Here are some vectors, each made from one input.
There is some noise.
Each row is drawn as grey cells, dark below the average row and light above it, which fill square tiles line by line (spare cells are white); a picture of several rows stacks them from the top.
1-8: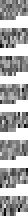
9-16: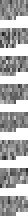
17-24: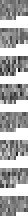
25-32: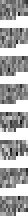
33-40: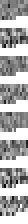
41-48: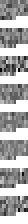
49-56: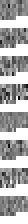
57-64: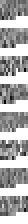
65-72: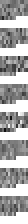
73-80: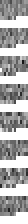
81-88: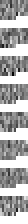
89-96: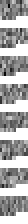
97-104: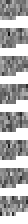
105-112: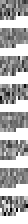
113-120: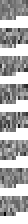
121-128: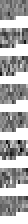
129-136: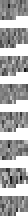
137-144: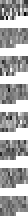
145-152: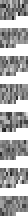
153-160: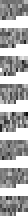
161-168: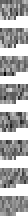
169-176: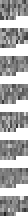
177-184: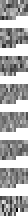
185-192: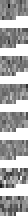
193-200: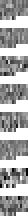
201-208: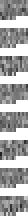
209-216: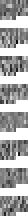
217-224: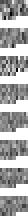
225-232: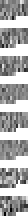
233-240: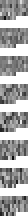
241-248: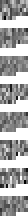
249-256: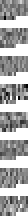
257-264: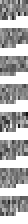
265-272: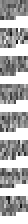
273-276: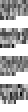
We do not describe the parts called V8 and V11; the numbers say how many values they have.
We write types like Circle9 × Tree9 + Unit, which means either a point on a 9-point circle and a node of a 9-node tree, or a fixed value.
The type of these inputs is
(Line5 + List2(Line7)) × V8 + Line9 × V11.
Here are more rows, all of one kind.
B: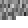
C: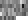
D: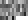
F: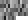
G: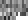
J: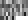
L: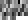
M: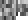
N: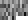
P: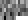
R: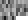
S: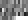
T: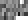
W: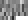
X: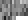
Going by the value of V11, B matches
D, J, M and N.
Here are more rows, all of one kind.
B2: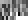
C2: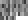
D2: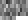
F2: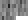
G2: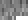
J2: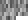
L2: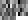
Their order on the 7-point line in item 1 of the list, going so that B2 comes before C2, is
L2, B2, J2, C2, F2, G2, D2.
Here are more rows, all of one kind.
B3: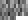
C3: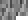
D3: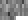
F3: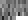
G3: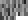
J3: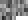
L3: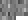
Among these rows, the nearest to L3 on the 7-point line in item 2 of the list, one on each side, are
D3 and J3.
